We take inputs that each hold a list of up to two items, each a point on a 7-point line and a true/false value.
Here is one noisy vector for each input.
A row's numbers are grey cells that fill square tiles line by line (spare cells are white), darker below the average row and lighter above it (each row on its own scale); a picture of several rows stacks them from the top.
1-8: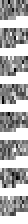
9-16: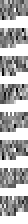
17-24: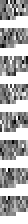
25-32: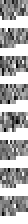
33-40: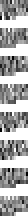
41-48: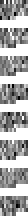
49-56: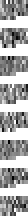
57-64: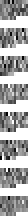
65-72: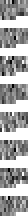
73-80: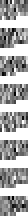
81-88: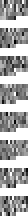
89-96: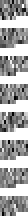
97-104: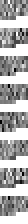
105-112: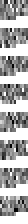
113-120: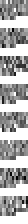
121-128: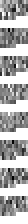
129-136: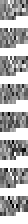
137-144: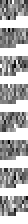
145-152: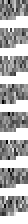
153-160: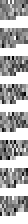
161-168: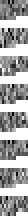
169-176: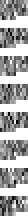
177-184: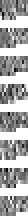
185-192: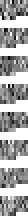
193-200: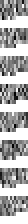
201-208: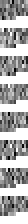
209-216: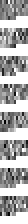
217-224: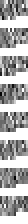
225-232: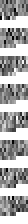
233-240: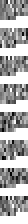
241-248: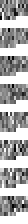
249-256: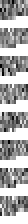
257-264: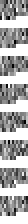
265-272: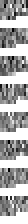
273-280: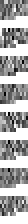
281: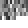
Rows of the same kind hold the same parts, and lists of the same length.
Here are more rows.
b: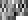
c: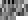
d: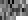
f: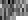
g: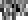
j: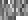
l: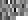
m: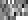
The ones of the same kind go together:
b, j, l, m
c, d, f
g

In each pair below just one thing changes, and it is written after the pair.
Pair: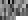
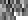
the place on the 7-point line in item 1 of the list
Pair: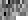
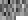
the true/false value in item 2 of the list
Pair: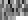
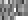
the true/false value in item 1 of the list
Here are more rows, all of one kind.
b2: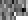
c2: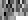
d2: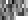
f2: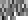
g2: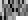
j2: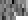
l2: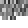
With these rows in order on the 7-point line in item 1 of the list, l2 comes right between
c2 and f2.
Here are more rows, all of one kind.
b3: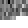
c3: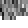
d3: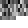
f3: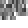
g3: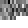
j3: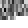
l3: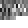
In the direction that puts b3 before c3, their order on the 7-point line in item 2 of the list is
d3, l3, j3, g3, b3, c3, f3.
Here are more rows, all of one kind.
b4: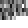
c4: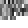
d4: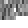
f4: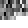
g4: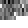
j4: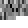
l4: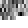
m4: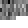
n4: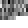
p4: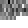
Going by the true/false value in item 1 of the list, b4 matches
d4 and l4.
